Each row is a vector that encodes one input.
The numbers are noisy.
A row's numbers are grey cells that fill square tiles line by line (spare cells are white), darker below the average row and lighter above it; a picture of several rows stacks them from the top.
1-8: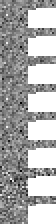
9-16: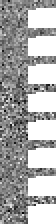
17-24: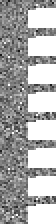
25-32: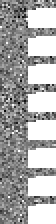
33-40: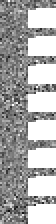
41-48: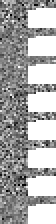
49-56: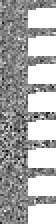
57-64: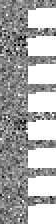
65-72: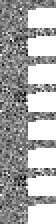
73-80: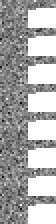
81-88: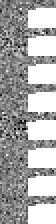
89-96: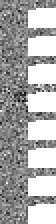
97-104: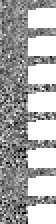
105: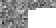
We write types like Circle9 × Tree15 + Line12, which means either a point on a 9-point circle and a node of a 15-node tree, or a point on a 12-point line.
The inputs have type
Circle11 + Line7.
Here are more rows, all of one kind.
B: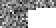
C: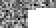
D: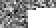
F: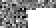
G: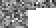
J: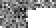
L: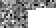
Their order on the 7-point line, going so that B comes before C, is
F, J, B, D, G, C, L.
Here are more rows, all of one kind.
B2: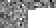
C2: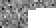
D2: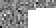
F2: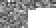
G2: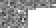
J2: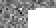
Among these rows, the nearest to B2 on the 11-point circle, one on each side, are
F2 and J2.
